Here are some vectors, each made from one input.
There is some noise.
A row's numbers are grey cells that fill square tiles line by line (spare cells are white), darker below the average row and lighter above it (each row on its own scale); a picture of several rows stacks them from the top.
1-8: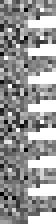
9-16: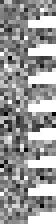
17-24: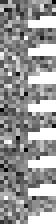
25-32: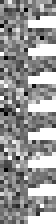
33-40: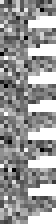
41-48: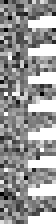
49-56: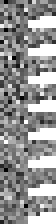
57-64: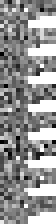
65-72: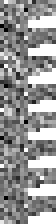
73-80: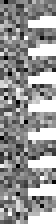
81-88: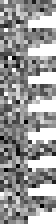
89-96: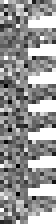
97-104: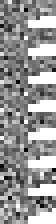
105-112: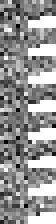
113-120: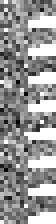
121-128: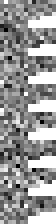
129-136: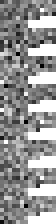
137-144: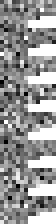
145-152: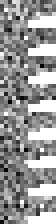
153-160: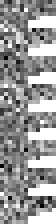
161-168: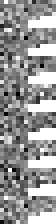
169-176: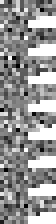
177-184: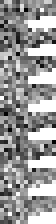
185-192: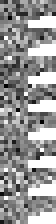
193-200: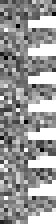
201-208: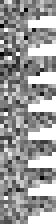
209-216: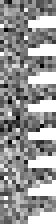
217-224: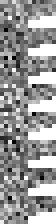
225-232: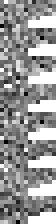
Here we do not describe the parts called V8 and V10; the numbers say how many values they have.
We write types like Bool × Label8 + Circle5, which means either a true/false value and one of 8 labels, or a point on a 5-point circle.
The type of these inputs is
Bool × V10 + Line6 × V8.
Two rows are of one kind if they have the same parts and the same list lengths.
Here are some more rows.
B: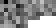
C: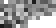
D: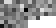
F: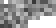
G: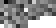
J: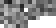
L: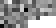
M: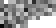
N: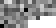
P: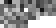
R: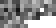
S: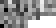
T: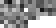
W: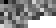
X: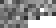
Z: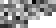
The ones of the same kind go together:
B, D, G, L, N, R, S, W, X
C, F, J, M, P, T, Z

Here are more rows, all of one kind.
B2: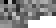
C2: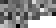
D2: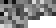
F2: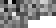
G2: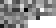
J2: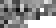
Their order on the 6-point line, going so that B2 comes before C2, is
F2, D2, J2, B2, G2, C2.
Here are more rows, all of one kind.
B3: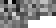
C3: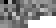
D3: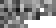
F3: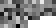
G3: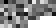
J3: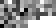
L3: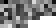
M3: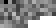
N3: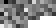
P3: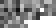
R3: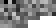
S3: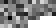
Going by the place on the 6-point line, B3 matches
N3 and S3.
